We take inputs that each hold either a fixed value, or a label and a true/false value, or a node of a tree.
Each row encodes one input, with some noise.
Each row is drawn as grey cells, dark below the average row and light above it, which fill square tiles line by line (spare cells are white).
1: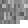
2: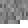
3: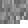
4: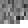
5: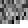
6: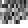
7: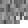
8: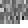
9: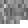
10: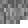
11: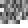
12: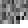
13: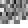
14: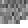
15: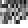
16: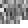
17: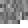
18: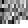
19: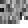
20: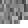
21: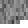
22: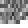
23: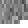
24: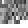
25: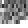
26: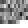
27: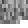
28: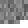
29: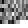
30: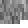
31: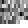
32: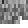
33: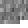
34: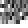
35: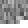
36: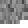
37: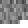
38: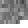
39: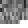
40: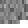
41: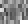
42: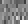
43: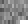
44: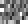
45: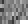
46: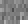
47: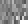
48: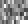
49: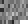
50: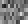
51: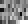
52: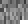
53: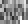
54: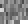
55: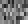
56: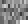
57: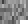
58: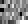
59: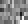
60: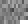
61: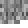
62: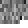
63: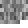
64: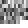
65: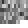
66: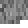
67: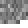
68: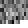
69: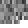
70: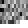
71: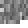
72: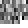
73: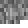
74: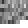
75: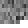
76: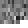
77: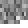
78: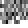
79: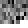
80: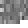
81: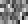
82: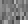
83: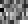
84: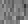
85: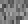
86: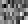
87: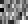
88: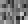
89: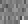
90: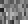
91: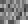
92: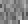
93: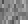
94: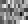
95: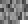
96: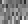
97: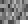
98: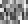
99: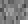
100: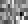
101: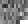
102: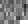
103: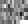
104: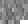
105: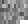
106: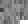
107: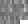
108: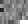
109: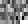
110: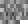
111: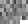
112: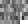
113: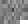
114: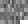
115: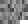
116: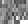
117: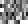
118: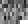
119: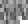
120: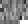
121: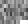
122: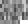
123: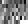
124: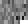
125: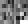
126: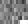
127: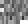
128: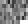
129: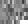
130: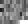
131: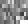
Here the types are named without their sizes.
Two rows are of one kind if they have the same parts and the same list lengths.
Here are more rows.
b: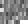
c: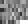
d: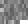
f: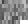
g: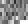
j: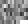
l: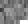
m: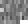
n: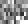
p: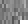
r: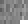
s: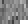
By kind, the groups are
b, d, j, m
c, g
f, l, n, p, r, s

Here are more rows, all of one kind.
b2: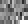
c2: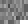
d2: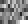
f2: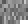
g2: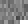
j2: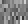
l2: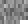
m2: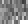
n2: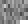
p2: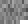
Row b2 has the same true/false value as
d2, m2 and p2.
